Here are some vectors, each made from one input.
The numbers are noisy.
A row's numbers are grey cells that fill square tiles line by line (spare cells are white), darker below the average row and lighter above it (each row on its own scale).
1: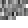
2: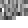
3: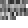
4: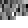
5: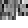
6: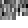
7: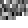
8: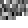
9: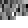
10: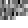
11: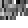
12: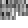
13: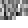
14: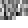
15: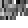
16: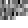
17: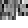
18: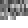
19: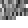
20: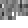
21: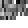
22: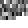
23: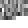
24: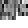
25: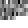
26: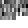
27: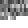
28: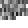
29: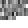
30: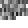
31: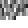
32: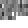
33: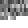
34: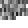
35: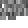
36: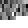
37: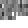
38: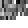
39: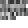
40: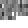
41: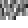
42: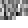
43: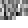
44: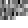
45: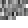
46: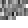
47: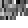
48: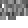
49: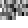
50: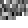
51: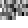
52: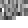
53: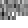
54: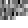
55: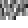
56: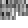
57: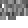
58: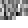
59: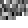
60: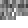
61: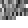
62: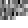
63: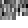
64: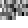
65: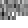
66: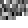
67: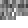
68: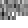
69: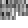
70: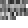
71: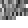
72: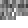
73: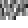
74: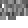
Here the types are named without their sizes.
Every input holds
either a label, or a node of a tree.
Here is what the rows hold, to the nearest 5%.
About 45% of them hold a label. The rest hold a node of a tree.
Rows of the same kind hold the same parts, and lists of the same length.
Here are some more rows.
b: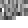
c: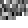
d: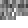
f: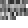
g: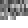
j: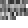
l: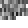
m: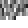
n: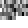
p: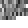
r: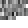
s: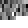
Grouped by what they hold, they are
b, c, f, g, j, l, p, r
d, m, n, s

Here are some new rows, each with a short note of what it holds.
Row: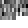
a label
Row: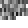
a node of a tree
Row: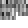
a label
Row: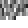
a label
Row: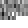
a label
